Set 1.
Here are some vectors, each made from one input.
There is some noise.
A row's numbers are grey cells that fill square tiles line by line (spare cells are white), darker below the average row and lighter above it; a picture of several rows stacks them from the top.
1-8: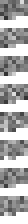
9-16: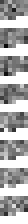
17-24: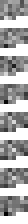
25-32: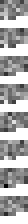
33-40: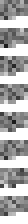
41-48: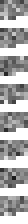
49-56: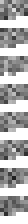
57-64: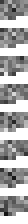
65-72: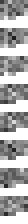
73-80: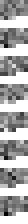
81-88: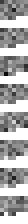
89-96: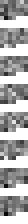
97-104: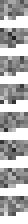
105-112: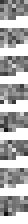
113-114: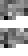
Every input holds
a point on a 10-point circle and a true/false value.
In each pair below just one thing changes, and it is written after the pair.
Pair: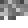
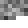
the true/false value
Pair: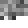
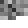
the place on the 10-point circle
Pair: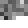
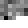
the place on the 10-point circle
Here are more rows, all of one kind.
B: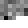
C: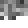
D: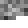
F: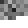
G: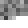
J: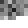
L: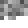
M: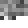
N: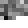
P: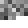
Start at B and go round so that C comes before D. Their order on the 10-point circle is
B, F, N, J, G, L, P, M, C, D.
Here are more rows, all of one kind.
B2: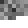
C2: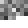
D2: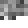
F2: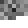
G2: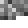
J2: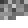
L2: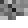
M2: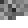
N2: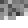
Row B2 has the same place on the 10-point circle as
F2 and M2.
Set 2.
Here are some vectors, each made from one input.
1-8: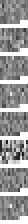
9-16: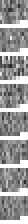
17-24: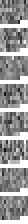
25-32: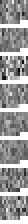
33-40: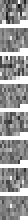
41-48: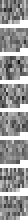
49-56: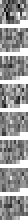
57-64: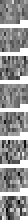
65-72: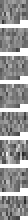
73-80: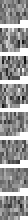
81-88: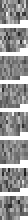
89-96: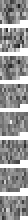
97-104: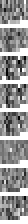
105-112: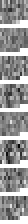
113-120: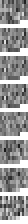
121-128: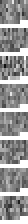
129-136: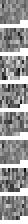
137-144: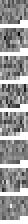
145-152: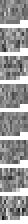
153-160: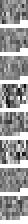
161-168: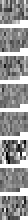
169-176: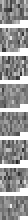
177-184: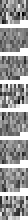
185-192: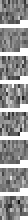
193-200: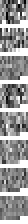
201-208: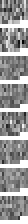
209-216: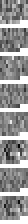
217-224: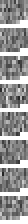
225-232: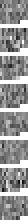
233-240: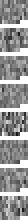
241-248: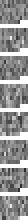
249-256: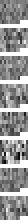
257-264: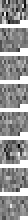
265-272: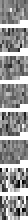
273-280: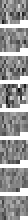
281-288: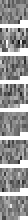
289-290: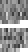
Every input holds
either a point on an 18-point circle, or a point on an 8-point line.
